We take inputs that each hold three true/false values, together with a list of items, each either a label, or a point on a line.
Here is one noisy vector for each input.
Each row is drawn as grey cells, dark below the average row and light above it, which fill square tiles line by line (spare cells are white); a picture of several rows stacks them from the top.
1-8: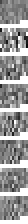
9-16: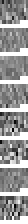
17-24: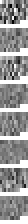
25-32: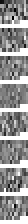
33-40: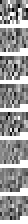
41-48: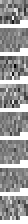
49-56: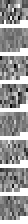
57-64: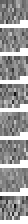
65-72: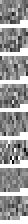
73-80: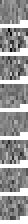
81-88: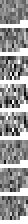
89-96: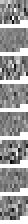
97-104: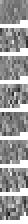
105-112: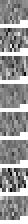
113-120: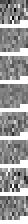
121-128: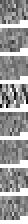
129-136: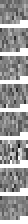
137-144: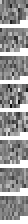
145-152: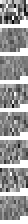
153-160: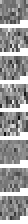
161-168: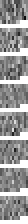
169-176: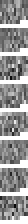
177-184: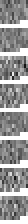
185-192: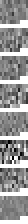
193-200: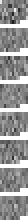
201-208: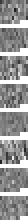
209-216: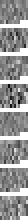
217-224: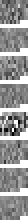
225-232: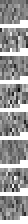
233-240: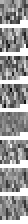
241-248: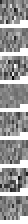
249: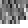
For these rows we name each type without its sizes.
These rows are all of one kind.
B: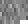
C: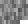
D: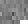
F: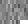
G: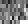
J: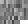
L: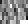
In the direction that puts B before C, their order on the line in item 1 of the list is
J, L, D, G, B, F, C.
